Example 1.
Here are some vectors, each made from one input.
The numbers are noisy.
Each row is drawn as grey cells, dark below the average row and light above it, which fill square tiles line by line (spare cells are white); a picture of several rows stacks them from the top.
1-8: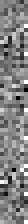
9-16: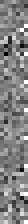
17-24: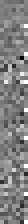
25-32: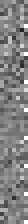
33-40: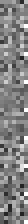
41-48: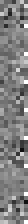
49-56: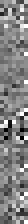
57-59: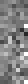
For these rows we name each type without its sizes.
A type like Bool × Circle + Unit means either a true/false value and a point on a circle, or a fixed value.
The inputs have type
Tree + Unit.
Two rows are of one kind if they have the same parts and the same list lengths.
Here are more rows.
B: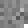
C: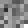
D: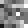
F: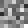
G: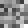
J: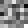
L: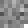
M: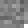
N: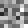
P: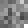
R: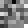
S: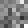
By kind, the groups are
B, D, F, G, J, L, M, N, P, S
C, R

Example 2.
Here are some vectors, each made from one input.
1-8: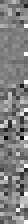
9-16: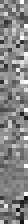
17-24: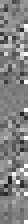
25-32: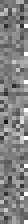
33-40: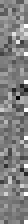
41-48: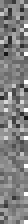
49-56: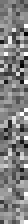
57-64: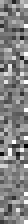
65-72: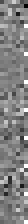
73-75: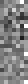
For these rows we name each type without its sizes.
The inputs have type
Tree + Unit.
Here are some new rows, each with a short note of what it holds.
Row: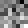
a node of a tree
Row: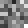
a fixed value
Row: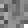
a fixed value
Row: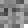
a node of a tree
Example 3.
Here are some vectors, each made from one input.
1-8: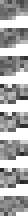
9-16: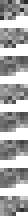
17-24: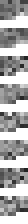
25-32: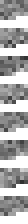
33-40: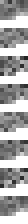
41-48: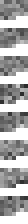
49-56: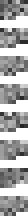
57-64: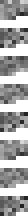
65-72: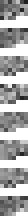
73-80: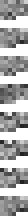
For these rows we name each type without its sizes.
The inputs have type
Line.
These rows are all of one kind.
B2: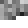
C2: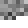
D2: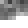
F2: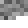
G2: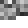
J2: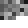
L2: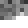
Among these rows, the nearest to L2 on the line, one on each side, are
D2 and J2.
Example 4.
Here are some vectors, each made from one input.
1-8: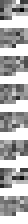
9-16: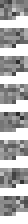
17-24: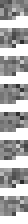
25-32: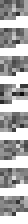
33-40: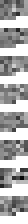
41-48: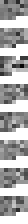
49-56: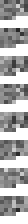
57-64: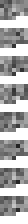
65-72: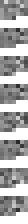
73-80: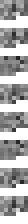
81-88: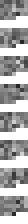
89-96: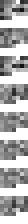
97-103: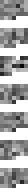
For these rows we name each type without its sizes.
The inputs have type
Bool × Bool × Bool + Unit.
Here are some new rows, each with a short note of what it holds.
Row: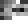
a fixed value
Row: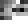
a fixed value
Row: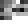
a fixed value
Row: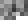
three true/false values
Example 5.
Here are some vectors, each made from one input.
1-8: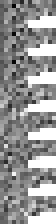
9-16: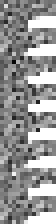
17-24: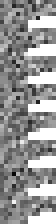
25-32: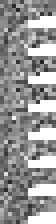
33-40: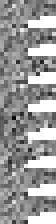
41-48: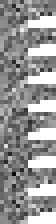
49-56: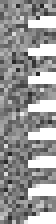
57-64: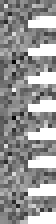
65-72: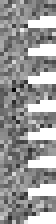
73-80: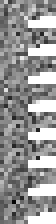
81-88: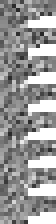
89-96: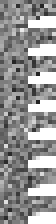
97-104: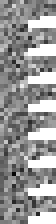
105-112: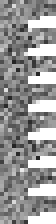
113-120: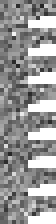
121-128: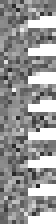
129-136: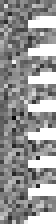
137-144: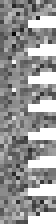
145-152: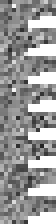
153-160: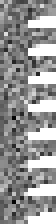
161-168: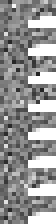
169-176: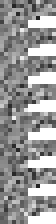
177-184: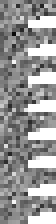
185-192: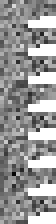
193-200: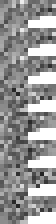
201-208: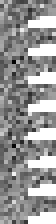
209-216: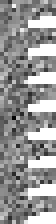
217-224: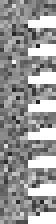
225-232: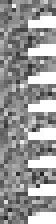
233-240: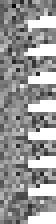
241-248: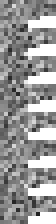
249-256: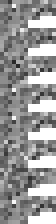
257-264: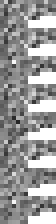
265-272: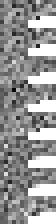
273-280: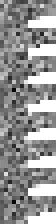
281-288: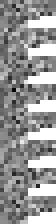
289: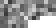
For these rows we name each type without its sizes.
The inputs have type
Circle.
